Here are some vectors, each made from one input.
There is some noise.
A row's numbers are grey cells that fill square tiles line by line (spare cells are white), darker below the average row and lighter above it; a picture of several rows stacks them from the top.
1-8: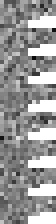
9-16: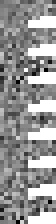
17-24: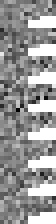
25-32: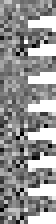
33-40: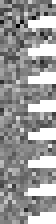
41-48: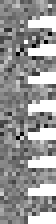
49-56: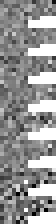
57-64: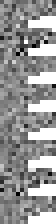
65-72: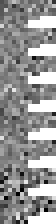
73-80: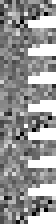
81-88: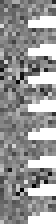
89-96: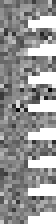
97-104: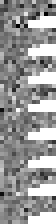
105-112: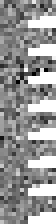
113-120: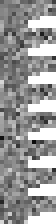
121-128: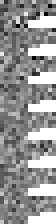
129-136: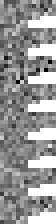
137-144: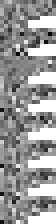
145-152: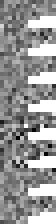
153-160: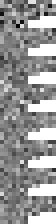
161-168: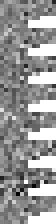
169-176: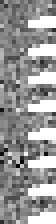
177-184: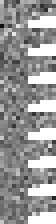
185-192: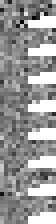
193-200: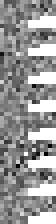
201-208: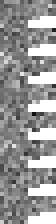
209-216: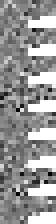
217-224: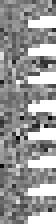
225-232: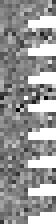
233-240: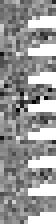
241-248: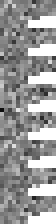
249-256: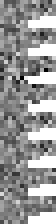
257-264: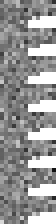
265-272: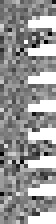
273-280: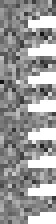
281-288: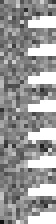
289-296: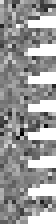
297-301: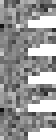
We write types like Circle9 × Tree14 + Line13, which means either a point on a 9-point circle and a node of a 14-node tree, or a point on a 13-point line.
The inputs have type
Label5 × Label5 × Label5 + Line7 × List3(Line4).
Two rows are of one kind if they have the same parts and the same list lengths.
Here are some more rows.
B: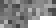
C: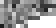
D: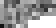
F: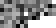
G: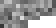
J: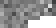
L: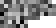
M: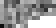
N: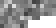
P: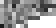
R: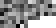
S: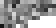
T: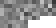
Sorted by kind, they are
B, G
C, D, M, P, S
F, L, R
J, T
N

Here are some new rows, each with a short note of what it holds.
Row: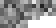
a point on a 7-point line, together with the empty list
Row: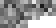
a point on a 7-point line, together with the empty list
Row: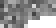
a point on a 7-point line, together with a list of one item
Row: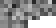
a point on a 7-point line, together with a list of two items
